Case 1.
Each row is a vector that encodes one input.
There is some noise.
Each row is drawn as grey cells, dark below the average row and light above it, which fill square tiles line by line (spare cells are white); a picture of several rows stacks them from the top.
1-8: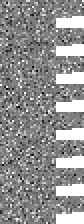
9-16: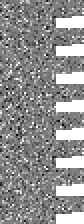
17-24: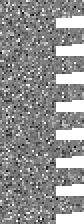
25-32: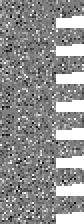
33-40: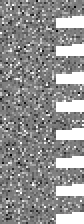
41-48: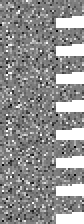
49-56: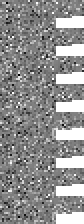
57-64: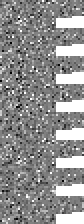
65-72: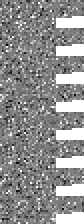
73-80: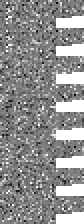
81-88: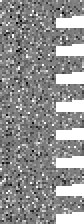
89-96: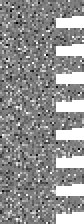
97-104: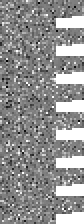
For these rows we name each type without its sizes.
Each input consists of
a point on a line and three true/false values.
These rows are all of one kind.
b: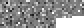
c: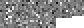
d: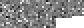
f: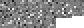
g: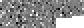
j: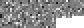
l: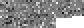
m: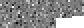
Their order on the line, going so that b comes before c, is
g, l, m, b, f, j, d, c.
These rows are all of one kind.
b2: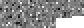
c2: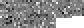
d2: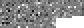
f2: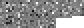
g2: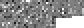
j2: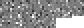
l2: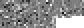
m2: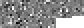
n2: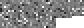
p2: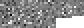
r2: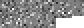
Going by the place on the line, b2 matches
c2, l2 and m2.
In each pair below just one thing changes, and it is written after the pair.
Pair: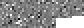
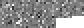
the place on the line
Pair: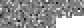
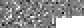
the place on the line
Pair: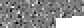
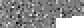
the place on the line
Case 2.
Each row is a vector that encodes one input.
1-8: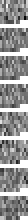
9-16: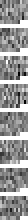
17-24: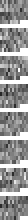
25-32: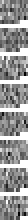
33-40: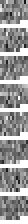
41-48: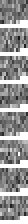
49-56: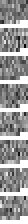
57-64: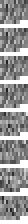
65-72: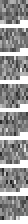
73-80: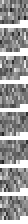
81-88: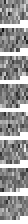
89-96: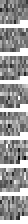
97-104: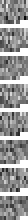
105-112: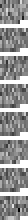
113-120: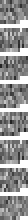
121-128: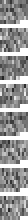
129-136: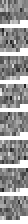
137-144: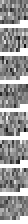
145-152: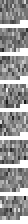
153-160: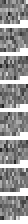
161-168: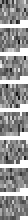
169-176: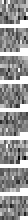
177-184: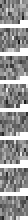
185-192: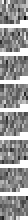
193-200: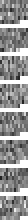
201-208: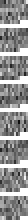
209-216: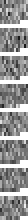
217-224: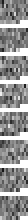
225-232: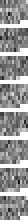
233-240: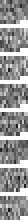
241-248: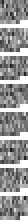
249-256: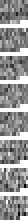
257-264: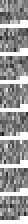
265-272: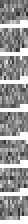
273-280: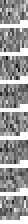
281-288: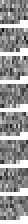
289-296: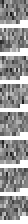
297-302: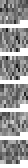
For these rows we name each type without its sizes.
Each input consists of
a label, together with either a point on a circle, or a fixed value.
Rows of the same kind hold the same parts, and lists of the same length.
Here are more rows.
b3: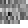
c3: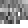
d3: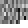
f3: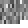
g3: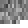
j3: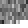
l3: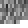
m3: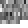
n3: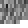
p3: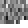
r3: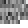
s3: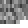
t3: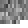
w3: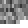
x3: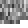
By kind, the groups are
b3, c3, d3, f3, m3, p3, r3, x3
g3, j3, l3, n3, s3, t3, w3

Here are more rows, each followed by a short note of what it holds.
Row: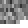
a label
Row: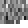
a point on a circle and a label
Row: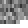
a label
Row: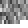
a point on a circle and a label
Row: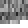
a point on a circle and a label
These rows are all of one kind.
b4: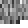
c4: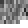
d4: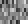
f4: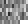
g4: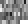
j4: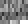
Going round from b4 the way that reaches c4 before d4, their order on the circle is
b4, f4, g4, j4, c4, d4.
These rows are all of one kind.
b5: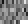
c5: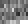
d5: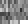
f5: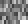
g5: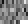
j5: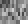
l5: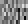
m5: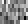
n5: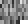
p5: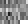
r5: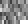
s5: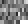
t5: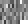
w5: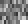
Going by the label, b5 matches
g5, n5 and s5.
